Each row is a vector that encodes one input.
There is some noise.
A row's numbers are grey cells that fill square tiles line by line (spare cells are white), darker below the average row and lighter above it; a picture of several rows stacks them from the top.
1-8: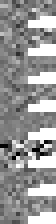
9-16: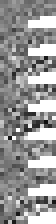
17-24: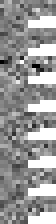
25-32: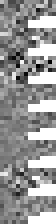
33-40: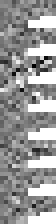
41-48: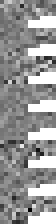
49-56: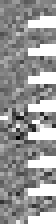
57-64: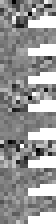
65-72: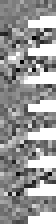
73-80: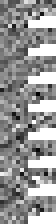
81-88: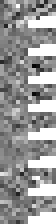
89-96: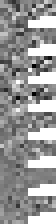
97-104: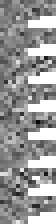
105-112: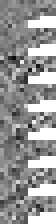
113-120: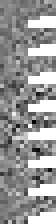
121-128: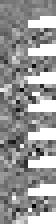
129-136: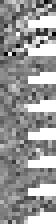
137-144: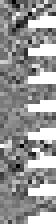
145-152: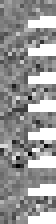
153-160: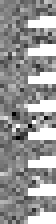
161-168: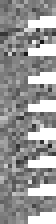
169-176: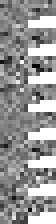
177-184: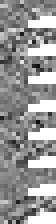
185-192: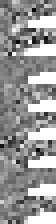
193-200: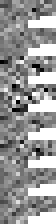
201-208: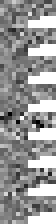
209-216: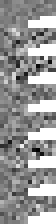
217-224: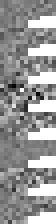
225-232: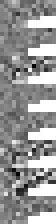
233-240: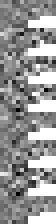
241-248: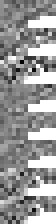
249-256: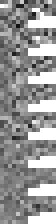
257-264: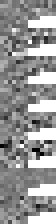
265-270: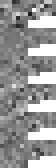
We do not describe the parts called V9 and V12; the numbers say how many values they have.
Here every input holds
one of 5 labels, together with either a fixed value, or a true/false value, a value of V9 and a value of V12.
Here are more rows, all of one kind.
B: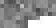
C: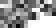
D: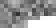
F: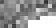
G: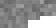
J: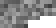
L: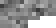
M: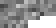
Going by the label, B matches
F and G.
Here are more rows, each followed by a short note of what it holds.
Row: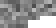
one of 5 labels, a true/false value, a value of V9 and a value of V12
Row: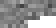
one of 5 labels
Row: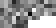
one of 5 labels
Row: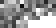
one of 5 labels
